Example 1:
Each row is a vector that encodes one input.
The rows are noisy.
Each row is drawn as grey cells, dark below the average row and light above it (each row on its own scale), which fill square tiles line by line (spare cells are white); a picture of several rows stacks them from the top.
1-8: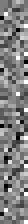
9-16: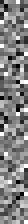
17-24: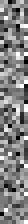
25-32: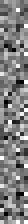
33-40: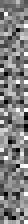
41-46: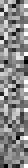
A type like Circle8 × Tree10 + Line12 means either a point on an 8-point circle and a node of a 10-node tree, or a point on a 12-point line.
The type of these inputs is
Label5 + Line5 × Line6.
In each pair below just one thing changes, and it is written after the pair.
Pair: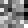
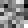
the place on the 6-point line
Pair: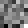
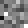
the place on the 5-point line
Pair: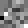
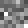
the place on the 5-point line
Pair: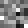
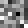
the place on the 6-point line
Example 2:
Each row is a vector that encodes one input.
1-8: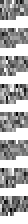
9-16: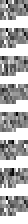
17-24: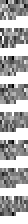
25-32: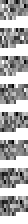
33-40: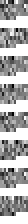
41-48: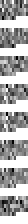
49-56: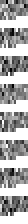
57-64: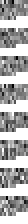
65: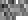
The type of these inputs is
List2(Line5).
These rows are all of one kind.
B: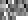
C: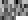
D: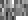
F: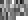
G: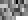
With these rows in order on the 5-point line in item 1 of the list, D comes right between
C and F.
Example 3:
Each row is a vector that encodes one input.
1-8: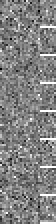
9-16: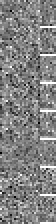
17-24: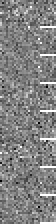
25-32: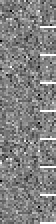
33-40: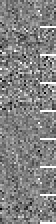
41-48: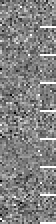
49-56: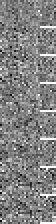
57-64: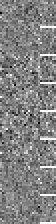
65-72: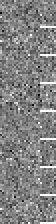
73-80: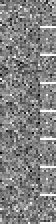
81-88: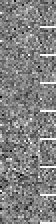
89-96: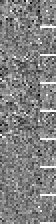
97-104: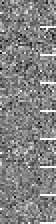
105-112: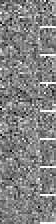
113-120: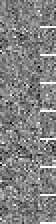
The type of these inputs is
Bool × Bool × Bool × (Circle13 + Unit).
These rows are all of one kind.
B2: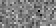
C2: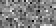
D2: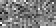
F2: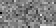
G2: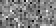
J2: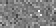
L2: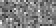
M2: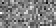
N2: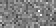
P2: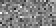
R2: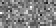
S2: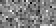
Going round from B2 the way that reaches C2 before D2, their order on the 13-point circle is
B2, M2, G2, R2, C2, D2, J2, S2, L2, N2, F2, P2.
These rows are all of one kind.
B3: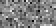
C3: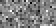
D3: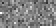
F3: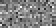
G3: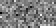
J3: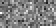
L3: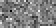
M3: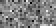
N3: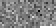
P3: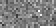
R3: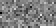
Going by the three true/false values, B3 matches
C3 and M3.
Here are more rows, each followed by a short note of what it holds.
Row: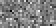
three true/false values
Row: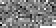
three true/false values
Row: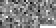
three true/false values
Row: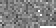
a point on a 13-point circle and three true/false values
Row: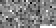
a point on a 13-point circle and three true/false values
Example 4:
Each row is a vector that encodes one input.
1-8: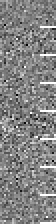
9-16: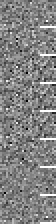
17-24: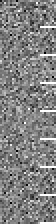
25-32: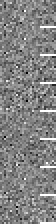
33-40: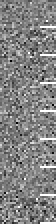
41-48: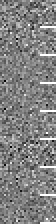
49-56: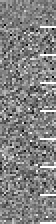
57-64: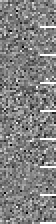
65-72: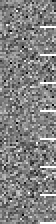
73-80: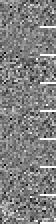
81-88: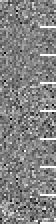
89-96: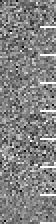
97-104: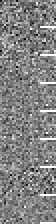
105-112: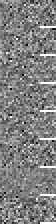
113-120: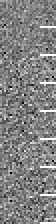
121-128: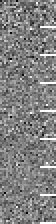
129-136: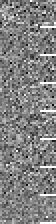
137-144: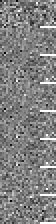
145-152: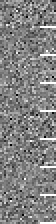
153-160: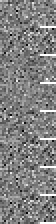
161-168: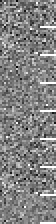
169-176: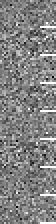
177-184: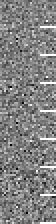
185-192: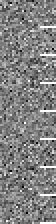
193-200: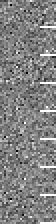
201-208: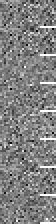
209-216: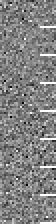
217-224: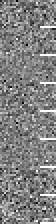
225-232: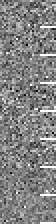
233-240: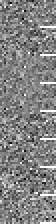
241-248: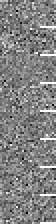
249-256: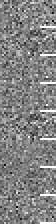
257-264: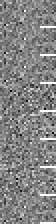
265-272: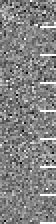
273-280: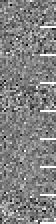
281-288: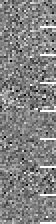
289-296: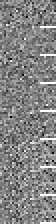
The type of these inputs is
Bool × Bool × Bool + Label5.
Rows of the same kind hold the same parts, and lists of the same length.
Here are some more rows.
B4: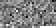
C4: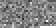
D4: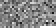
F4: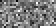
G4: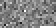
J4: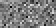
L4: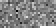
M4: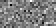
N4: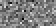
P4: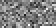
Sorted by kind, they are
B4, C4, D4, G4, J4, L4, N4
F4, M4, P4

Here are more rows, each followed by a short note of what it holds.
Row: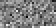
three true/false values
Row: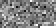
one of 5 labels
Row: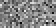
three true/false values
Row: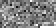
one of 5 labels
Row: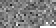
one of 5 labels
